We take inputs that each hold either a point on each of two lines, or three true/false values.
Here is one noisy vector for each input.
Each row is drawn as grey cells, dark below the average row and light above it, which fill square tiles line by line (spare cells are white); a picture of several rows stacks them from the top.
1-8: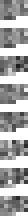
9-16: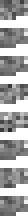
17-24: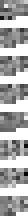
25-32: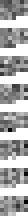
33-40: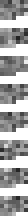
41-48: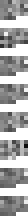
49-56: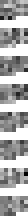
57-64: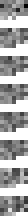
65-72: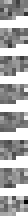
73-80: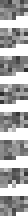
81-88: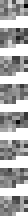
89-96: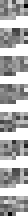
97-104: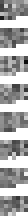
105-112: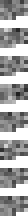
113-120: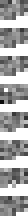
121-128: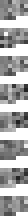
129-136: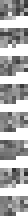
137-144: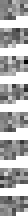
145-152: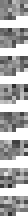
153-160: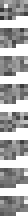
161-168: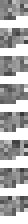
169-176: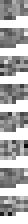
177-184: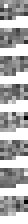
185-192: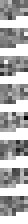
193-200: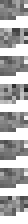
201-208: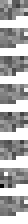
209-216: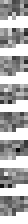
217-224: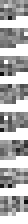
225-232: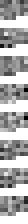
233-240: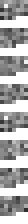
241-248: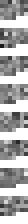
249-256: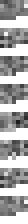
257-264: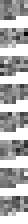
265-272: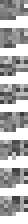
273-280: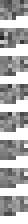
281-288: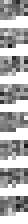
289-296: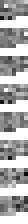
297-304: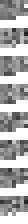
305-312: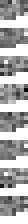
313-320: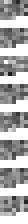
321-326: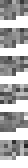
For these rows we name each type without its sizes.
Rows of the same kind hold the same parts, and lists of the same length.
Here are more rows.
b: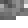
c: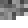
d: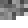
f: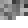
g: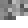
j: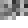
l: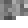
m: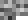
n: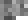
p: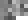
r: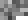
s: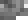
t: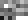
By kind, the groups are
b, c, d, g, l, n, p, s
f, j, m, r, t

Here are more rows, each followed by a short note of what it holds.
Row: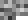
a point on each of two lines
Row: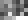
a point on each of two lines
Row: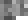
three true/false values
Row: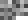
a point on each of two lines
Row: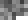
three true/false values
